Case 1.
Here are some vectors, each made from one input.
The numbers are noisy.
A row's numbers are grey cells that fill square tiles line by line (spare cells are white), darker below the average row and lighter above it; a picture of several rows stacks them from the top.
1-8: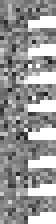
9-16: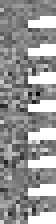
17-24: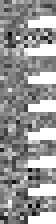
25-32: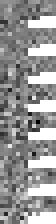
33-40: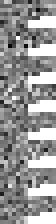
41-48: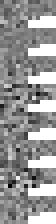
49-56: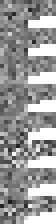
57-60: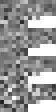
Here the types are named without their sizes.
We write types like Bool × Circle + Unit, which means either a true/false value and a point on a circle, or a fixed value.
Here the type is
List(Line).
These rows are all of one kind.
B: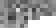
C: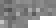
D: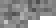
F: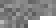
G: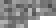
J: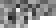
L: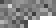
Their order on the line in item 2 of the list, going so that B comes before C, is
B, J, G, D, L, F, C.
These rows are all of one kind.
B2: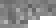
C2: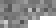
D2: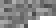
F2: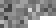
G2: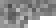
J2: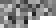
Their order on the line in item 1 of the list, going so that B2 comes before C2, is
G2, B2, J2, C2, F2, D2.
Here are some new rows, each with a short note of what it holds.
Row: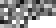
the empty list
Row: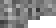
a list of one item
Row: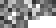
the empty list
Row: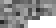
a list of one item
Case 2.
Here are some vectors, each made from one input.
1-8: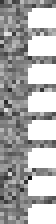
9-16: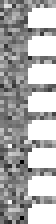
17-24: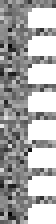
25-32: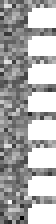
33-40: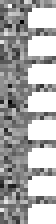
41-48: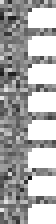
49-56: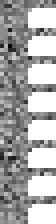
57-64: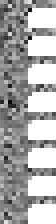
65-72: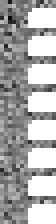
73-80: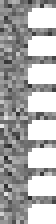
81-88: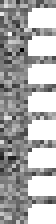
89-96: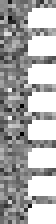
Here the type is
Circle6 + Line3 × Line6.
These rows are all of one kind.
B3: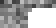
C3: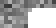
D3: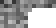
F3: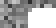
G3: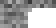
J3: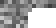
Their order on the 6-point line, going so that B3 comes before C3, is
B3, C3, D3, G3, F3, J3.
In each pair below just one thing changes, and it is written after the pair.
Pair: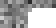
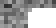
the place on the 6-point line
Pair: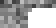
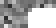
the place on the 3-point line
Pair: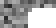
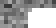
the place on the 3-point line
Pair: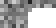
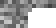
the place on the 3-point line
